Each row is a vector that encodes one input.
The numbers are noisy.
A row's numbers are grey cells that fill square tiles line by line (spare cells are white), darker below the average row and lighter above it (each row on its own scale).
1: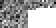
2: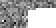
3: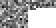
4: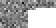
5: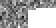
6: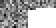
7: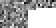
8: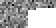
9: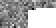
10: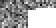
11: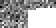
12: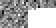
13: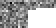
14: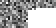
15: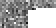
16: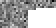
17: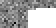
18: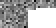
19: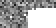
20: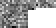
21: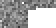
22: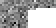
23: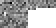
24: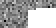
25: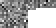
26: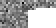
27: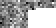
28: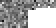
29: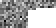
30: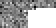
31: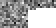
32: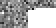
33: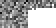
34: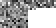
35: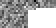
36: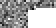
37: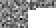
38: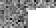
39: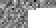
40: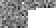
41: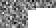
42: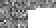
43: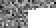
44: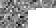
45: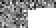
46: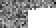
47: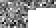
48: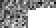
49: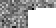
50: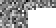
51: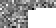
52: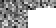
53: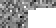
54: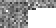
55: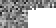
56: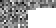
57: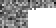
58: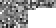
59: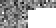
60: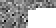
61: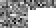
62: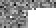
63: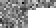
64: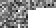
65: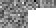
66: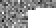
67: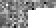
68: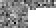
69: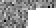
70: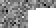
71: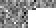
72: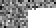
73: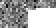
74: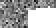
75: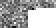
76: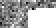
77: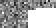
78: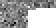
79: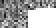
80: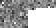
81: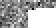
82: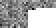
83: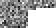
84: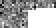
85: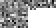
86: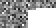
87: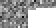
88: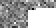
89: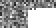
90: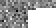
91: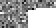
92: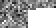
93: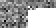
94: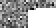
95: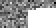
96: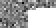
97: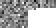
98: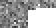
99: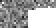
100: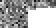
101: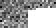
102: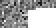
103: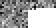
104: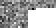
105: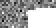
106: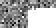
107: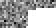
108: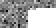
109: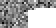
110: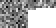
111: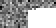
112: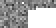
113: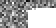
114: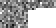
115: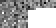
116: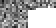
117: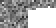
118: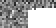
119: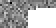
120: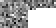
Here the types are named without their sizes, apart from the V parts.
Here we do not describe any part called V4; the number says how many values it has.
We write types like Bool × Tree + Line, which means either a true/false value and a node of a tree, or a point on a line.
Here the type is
(Line + V4) × Tree.
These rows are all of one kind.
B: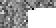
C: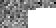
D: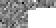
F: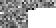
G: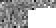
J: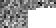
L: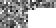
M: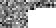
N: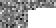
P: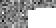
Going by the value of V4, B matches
C, J, M and P.
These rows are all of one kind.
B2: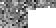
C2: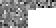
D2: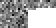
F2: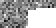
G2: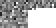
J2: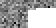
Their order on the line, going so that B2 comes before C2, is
D2, F2, J2, B2, G2, C2.
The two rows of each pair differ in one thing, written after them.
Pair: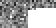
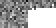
the place on the line
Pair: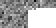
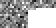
the place on the line
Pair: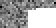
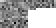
the node of the tree
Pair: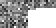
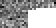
the node of the tree
